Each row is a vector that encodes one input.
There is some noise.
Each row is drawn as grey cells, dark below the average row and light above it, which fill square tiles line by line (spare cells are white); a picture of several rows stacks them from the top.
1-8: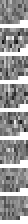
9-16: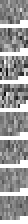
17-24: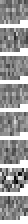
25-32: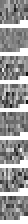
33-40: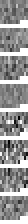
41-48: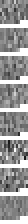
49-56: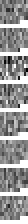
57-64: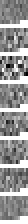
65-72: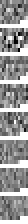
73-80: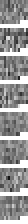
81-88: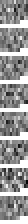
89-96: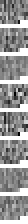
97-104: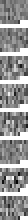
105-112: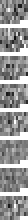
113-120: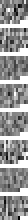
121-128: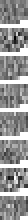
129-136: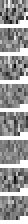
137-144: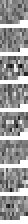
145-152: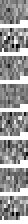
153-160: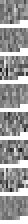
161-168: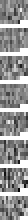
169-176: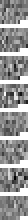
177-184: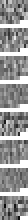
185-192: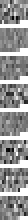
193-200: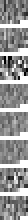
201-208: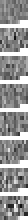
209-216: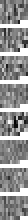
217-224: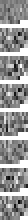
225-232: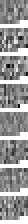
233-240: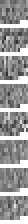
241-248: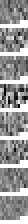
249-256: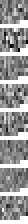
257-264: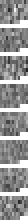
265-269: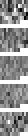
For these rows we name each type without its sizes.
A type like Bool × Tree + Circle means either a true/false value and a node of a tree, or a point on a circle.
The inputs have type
List(Line).
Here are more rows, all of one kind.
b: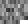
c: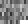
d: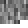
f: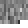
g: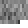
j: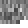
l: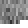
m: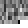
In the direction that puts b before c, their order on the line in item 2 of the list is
m, d, f, b, l, c, j, g.
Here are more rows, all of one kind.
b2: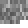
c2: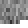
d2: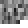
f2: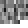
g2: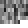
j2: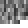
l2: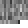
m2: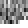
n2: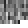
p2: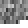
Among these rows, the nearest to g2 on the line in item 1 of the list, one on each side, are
f2 and j2.
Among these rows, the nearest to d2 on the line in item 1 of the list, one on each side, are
c2 and p2.
